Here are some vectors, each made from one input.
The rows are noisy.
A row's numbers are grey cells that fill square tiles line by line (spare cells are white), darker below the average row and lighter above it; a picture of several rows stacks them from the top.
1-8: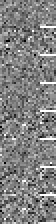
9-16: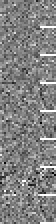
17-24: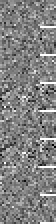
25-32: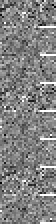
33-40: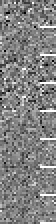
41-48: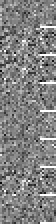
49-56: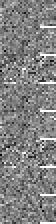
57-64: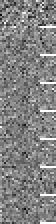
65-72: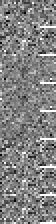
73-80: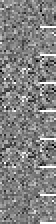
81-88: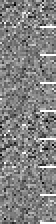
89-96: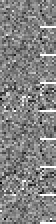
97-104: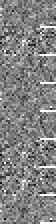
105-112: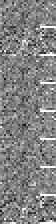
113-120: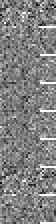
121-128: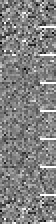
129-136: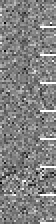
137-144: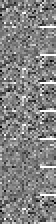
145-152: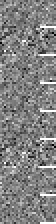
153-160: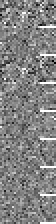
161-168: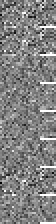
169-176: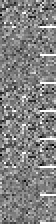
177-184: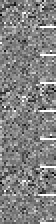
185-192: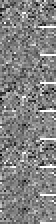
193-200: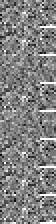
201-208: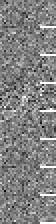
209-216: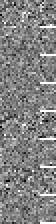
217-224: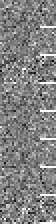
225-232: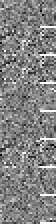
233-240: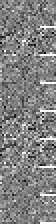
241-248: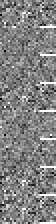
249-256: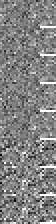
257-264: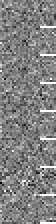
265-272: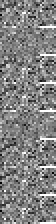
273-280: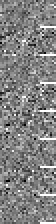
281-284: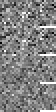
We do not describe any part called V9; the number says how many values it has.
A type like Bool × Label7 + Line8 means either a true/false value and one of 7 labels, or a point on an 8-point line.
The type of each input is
Bool × Bool × Bool × Line7 × V9 + List2(Circle10).
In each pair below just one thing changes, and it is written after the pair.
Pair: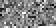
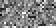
one of the three true/false values
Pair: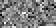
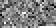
one of the three true/false values
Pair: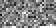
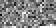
one of the three true/false values
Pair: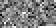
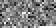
the value of V9
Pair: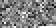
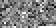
one of the three true/false values
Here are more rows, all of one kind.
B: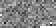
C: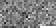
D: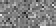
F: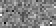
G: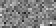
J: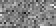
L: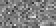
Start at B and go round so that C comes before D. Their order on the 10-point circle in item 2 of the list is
B, C, D, G, J, L, F.
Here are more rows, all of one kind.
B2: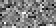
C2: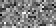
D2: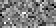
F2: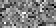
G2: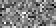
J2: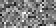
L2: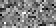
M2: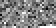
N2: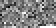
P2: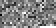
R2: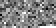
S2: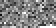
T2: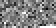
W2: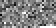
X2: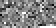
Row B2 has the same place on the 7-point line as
C2, L2, M2 and R2.
